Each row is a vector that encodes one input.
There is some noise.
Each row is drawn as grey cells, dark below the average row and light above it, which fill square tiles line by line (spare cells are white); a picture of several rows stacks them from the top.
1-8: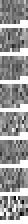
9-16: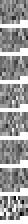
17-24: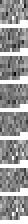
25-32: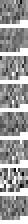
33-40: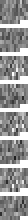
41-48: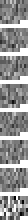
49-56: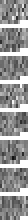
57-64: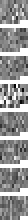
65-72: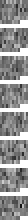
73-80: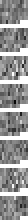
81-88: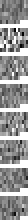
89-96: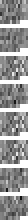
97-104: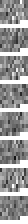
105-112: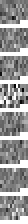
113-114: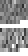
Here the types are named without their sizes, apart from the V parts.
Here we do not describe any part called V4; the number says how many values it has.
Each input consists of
a list of items, each a point on a line and a value of V4.
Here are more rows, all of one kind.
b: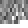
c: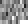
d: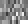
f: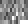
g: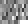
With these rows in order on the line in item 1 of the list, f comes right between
b and d.
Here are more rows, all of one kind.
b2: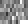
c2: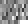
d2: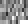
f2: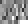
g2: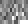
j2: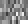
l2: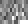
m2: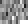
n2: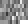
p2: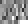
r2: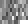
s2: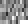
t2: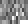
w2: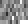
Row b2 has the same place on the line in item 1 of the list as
m2, n2 and w2.
